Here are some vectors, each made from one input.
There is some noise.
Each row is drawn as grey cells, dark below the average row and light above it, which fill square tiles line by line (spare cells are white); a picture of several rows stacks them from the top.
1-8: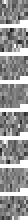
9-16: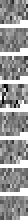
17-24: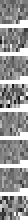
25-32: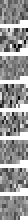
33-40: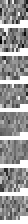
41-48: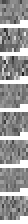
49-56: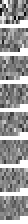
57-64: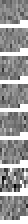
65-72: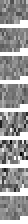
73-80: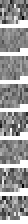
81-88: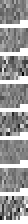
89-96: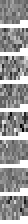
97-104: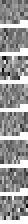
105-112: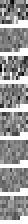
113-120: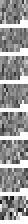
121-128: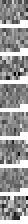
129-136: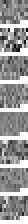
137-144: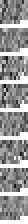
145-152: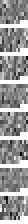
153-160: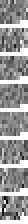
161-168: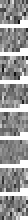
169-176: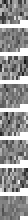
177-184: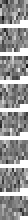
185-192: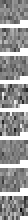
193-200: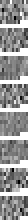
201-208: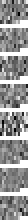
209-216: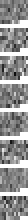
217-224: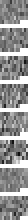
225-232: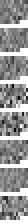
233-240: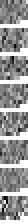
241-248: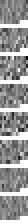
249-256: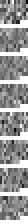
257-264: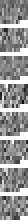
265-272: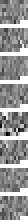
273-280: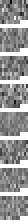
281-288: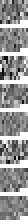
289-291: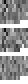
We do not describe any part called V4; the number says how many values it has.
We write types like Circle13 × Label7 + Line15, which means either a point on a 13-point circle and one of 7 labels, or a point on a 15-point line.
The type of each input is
Line3 × Line6 + (Tree9 + Unit) × V4.
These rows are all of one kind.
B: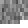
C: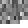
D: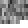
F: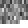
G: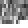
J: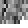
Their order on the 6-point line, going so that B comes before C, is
B, C, J, D, F, G.
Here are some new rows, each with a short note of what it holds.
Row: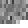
a node of a 9-node tree and a value of V4
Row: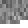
a node of a 9-node tree and a value of V4
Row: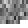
a value of V4
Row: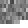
a value of V4
